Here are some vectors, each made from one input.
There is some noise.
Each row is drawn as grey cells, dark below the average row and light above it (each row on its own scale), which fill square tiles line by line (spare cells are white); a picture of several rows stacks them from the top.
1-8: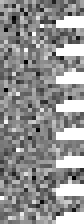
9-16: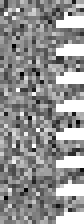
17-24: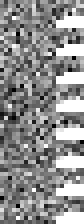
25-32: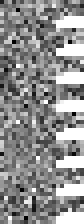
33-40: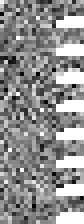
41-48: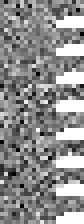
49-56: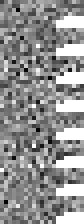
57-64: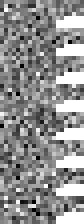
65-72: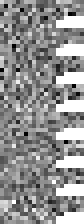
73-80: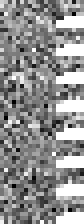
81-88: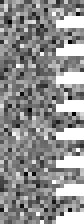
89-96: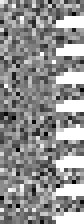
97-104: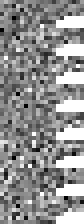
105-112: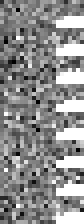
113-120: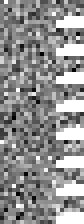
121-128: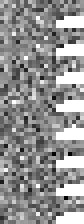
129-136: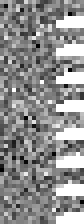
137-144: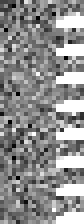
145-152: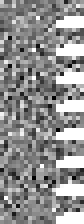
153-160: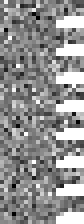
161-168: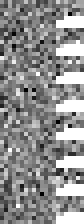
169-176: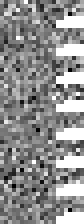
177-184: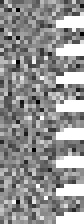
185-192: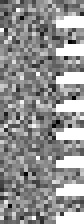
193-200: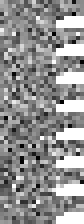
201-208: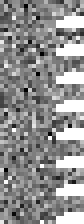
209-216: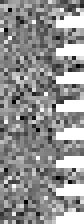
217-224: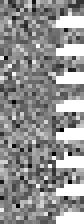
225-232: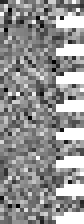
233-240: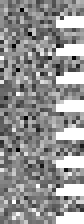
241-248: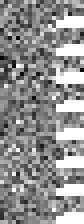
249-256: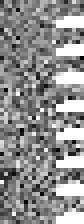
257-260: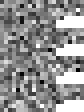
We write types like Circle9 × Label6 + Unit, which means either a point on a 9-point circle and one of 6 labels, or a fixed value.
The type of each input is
(Circle9 + Line8) × Line8.
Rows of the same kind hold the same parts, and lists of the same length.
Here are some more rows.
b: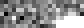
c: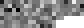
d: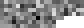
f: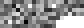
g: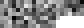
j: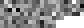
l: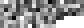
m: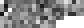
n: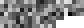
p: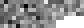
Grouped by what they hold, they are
b, c, d, f, g, j, p
l, m, n

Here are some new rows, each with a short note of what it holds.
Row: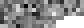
a point on a 9-point circle and a point on an 8-point line
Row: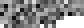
a point on each of two 8-point lines
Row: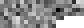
a point on each of two 8-point lines
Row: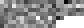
a point on each of two 8-point lines
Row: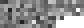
a point on a 9-point circle and a point on an 8-point line
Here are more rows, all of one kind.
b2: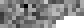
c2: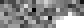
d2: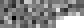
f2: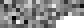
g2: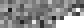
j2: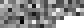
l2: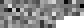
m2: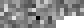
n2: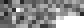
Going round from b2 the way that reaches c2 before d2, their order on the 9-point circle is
b2, m2, j2, g2, l2, f2, c2, d2, n2.
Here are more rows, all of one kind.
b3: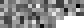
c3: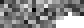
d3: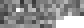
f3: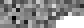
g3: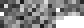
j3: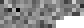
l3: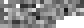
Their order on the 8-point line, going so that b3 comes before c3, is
f3, l3, d3, j3, b3, c3, g3.
